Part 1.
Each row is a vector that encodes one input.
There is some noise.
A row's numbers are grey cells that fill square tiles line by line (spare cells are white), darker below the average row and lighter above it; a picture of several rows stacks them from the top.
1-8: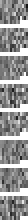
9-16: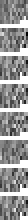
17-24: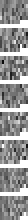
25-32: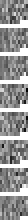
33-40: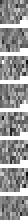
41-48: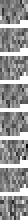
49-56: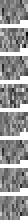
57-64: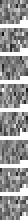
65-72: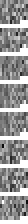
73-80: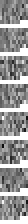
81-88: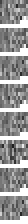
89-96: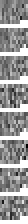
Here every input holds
either a point on a 6-point line, or a point on an 8-point line.
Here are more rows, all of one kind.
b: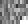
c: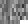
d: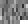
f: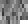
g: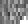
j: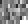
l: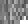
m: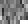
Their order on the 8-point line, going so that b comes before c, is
j, b, g, l, c, d, f, m.
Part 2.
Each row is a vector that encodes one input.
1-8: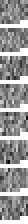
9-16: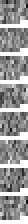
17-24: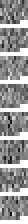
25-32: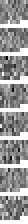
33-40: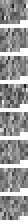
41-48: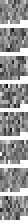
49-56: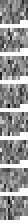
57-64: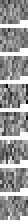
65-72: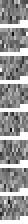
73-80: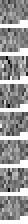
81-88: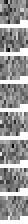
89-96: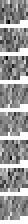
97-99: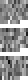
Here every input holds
a point on a 9-point line, together with either a fixed value, or a node of a 13-node tree.
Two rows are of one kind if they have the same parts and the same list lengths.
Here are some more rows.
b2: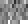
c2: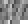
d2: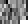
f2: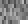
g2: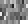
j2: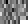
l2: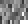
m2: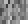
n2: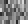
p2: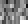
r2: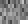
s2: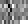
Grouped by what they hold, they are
b2, c2, f2, m2, p2, r2
d2, g2, j2, l2, n2, s2

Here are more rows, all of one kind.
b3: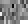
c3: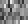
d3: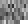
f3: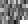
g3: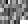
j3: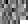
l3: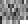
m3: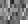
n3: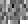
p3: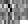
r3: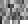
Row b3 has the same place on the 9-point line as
d3 and l3.
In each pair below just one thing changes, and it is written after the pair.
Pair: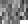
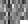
the node of the tree
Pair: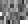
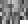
the node of the tree
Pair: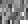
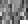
the node of the tree
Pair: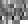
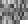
the node of the tree
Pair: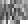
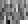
the place on the 9-point line
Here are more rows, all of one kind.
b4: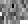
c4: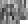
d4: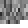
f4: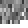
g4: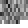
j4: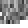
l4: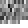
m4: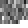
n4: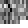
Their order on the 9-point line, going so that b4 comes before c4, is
l4, b4, c4, j4, f4, d4, m4, g4, n4.
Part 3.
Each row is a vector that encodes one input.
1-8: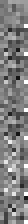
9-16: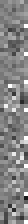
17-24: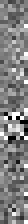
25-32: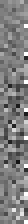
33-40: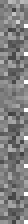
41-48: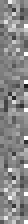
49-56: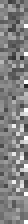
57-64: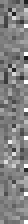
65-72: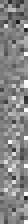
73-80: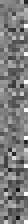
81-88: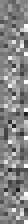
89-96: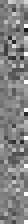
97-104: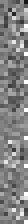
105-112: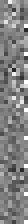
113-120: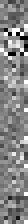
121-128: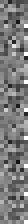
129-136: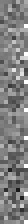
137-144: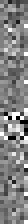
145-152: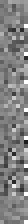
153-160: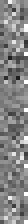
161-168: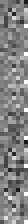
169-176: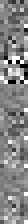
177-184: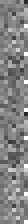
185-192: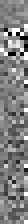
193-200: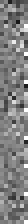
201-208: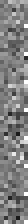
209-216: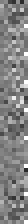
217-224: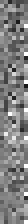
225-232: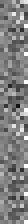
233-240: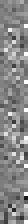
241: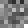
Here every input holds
either a fixed value, or a node of a 10-node tree and a true/false value.
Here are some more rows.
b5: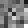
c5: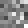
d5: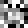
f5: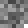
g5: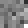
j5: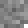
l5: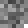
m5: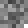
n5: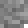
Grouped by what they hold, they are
b5, c5, f5, g5, j5, l5, m5, n5
d5

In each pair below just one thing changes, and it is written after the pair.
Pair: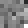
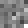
the true/false value
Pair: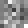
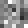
the true/false value
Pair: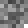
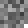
the true/false value
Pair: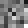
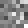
the node of the tree
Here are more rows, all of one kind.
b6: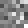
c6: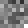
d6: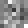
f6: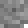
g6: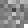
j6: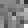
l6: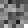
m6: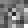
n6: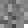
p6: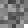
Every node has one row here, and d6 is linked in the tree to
g6.
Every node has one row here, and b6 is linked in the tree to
g6.
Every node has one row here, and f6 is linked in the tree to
g6, j6 and n6.
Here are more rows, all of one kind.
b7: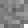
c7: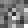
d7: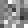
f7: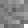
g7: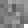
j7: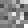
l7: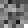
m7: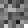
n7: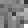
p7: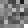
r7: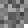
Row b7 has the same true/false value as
f7, j7, l7 and n7.
